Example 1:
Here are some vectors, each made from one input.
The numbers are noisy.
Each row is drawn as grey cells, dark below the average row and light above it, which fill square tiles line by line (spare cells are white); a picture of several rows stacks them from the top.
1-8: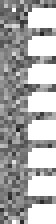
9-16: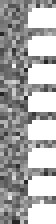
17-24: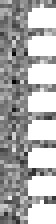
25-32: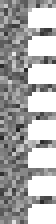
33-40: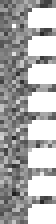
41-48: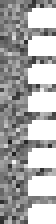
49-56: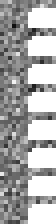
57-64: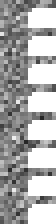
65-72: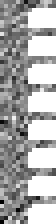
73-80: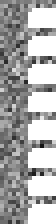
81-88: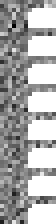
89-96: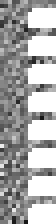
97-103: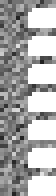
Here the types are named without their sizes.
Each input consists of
either a fixed value, or three true/false values.
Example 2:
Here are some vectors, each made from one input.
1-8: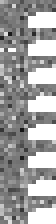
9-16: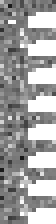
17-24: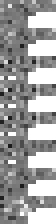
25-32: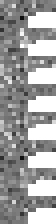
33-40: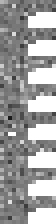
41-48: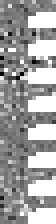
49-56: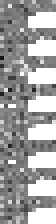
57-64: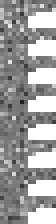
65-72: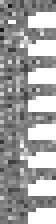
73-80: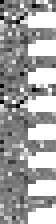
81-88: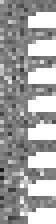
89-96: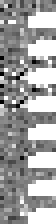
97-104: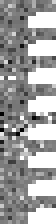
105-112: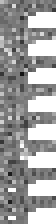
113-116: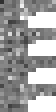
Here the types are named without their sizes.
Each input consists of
either a fixed value, or a node of a tree.
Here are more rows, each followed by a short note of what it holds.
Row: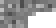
a node of a tree
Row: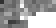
a node of a tree
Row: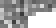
a node of a tree
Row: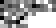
a fixed value
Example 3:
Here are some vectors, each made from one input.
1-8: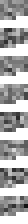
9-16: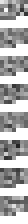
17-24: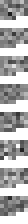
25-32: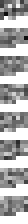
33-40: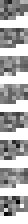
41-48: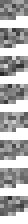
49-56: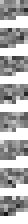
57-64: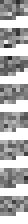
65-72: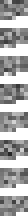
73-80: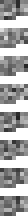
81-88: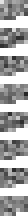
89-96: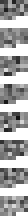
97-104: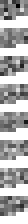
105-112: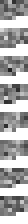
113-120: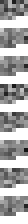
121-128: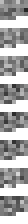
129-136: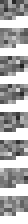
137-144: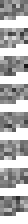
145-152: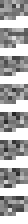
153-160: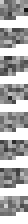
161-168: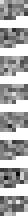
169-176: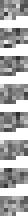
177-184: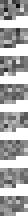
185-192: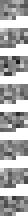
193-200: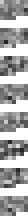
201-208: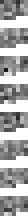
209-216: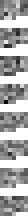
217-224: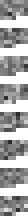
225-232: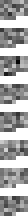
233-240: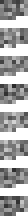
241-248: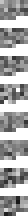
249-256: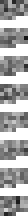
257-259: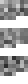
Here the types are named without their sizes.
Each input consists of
a node of a tree.
